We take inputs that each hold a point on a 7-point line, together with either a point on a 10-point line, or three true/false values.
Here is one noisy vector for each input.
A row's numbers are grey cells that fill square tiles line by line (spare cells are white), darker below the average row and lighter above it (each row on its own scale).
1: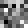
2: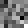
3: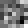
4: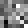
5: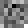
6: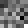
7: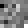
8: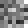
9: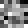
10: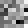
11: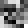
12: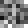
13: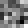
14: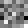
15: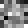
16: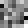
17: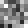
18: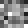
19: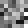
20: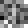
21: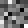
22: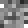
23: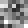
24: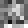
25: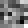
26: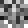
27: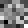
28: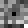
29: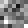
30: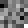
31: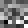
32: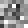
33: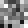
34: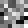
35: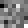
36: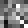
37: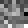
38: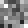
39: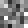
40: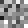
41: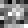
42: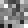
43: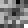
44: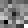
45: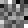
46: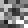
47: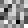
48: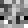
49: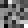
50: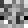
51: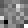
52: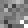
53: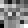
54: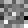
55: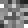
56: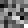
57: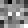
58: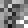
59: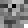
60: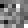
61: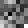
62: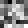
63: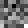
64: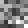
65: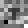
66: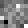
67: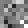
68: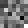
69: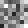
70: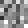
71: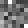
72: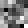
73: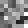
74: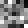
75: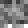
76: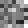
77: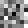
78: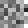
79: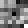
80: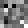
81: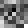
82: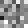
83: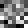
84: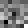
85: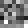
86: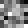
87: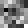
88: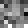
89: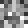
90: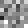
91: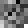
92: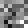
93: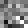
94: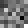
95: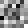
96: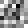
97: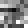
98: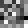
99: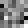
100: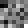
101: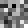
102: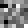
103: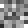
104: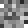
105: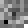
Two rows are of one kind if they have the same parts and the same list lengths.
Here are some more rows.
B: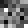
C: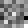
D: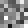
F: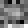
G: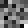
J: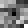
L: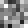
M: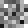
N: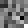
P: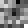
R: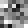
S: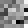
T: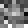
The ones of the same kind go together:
B, G, J, N, P
C, D, F, L, M, R, S, T

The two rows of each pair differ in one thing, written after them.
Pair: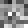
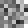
one of the three true/false values
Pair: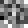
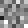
the place on the 7-point line
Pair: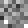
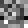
the place on the 7-point line
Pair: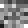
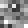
one of the three true/false values
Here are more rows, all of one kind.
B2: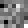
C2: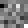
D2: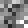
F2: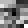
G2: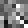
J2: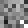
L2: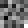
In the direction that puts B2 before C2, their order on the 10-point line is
D2, J2, B2, C2, G2, L2, F2.
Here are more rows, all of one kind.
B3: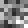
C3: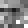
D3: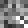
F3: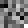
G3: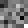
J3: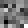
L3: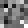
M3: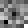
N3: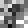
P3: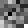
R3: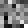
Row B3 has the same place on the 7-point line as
C3 and N3.
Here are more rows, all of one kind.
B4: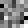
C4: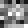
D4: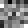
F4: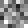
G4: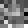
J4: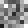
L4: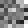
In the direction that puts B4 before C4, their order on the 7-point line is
G4, L4, B4, C4, F4, D4, J4.
